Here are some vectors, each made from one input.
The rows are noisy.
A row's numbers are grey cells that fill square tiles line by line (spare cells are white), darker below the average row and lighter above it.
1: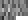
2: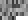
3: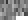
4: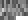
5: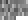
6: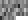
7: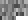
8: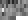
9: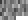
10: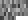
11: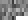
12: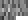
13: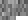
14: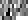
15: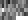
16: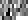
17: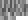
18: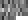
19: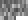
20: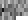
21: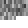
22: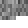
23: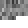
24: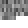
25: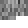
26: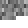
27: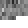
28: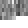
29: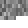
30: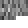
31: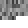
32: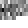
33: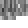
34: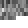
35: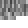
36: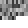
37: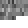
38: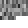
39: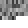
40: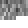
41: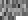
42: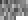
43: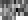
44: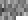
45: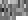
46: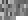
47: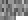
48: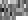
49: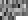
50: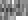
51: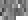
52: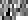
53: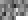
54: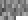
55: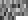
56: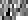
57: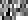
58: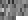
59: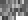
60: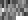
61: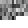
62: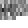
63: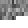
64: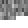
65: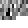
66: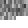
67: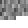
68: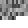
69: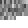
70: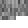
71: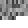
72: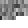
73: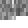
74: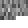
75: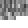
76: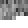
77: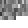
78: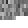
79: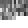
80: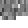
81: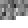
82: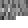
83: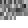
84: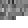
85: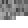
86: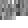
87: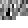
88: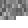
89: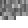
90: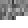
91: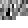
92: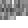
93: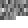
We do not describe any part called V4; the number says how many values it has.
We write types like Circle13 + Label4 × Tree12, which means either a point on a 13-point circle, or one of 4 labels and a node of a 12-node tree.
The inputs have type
List2(Bool × V4).
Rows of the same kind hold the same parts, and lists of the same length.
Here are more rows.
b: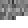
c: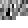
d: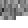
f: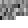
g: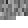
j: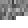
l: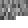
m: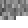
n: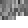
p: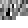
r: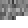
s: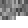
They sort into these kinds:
b, f, j, l, r
c, p
d, g, m, n, s

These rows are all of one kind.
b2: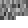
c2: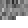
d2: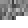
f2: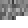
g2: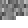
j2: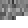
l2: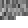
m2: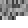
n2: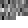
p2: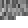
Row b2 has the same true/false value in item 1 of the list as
l2, n2 and p2.
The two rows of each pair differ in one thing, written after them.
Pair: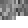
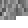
the true/false value in item 1 of the list
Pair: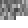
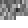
the true/false value in item 2 of the list
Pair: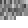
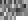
the true/false value in item 2 of the list
